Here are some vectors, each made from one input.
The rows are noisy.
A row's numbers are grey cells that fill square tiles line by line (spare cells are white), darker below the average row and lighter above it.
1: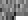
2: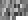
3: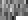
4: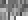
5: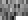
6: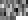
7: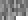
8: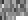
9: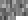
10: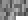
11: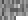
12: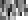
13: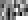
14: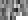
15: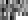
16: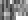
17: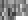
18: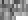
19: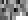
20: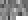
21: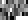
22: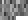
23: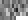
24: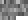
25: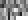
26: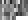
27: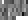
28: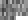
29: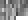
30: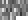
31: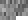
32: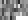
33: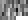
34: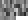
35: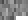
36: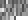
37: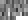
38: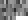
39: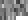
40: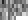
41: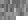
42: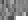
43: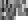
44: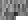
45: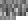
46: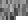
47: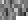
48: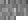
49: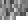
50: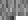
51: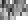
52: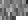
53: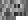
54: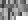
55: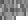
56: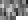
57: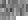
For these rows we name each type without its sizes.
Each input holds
a point on a line.
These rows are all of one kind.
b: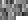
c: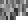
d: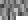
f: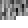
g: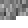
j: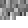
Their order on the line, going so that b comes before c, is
b, j, f, d, g, c.
